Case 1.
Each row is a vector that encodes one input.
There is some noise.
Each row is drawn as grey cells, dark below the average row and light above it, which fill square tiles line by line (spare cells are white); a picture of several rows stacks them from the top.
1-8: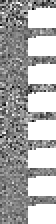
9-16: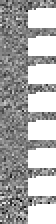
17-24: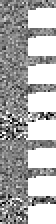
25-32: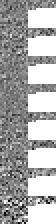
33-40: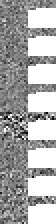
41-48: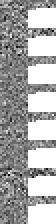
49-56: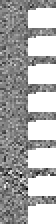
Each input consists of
a point on a 10-point line.
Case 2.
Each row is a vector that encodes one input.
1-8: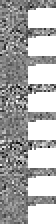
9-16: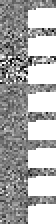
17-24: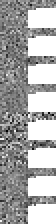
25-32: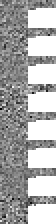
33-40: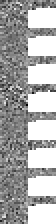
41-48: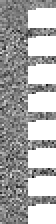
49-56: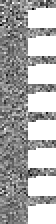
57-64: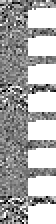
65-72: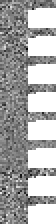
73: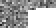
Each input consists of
a point on a 13-point line.
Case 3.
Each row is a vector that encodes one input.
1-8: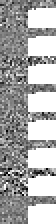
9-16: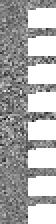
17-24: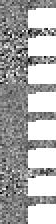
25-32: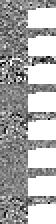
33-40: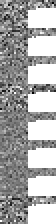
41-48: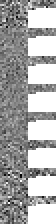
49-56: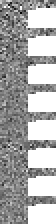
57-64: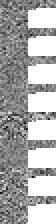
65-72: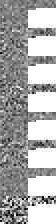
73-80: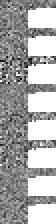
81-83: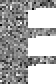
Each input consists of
a point on a 13-point line.
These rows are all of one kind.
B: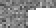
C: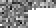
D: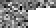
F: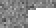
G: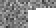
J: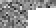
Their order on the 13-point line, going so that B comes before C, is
F, B, D, G, C, J.
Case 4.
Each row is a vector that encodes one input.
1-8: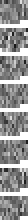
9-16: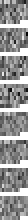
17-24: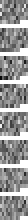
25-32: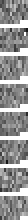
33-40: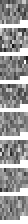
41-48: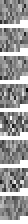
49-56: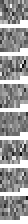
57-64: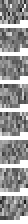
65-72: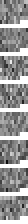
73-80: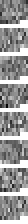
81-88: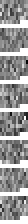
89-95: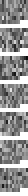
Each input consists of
a point on a 9-point circle.
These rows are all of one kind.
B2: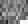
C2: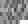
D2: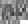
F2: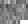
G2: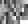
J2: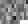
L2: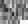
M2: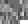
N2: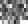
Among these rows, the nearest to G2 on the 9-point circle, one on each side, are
C2 and D2.
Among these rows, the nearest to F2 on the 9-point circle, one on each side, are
B2 and D2.
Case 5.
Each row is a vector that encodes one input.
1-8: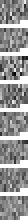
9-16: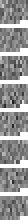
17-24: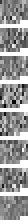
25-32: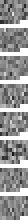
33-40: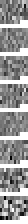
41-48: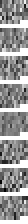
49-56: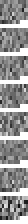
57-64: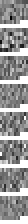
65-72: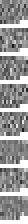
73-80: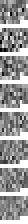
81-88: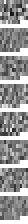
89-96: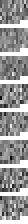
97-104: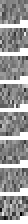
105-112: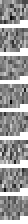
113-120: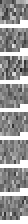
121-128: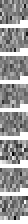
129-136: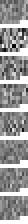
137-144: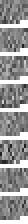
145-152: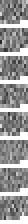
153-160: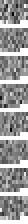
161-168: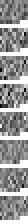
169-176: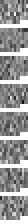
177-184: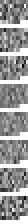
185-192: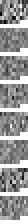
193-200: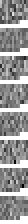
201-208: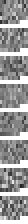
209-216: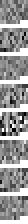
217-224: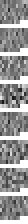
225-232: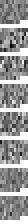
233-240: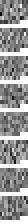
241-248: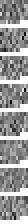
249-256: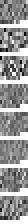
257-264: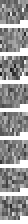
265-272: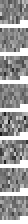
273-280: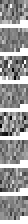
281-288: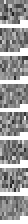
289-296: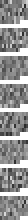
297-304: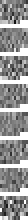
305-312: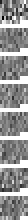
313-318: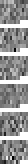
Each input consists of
either a fixed value, or five true/false values.
